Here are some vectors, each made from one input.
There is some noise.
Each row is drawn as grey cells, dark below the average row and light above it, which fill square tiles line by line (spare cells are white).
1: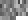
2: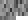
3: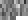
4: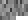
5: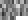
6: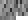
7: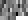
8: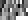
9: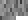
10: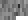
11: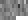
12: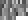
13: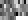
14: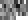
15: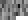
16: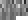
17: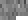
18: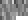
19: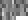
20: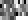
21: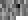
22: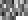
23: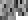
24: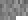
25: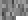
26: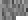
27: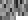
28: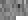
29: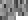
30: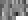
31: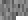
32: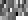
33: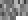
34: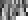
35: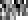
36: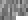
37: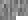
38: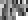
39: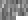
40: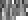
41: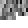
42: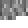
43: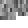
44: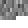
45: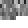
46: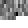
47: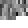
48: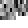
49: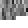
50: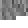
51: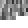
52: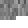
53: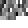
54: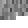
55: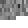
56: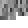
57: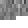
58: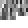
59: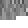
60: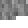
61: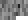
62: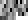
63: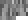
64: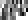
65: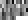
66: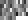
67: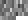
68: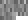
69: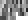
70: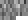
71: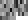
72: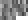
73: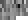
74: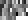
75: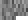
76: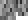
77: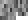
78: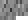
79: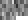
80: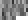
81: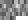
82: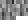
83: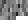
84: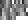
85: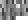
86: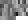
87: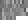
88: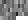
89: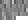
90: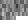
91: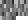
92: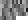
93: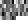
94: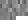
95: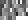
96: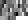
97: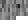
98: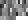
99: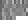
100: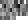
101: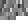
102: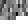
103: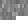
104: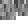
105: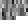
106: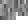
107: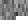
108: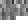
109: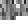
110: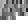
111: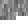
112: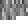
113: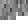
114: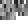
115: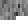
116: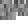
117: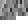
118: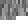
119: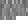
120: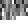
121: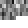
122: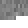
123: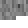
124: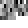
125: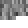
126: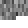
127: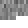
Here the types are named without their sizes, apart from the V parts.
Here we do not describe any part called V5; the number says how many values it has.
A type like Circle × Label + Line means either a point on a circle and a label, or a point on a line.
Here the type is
(Bool × Circle × V5 + Unit) × Line.
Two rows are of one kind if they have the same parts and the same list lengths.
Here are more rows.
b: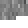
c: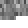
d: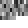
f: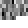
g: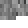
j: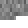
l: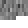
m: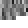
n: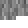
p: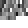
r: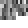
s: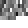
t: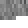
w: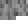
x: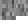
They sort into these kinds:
b, c, d, g, j, n, t, w
f, l, m, p, r, s, x

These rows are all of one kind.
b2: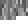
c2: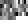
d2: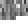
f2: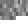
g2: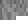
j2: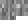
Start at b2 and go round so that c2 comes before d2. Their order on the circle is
b2, f2, j2, c2, d2, g2.
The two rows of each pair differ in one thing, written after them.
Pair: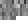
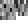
the place on the circle
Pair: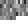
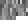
the true/false value
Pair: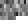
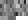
the value of V5
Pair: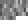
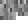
the place on the circle
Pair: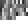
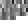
the place on the line
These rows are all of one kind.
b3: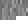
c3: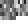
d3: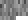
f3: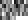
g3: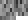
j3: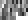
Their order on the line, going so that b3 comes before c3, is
f3, g3, d3, b3, c3, j3.
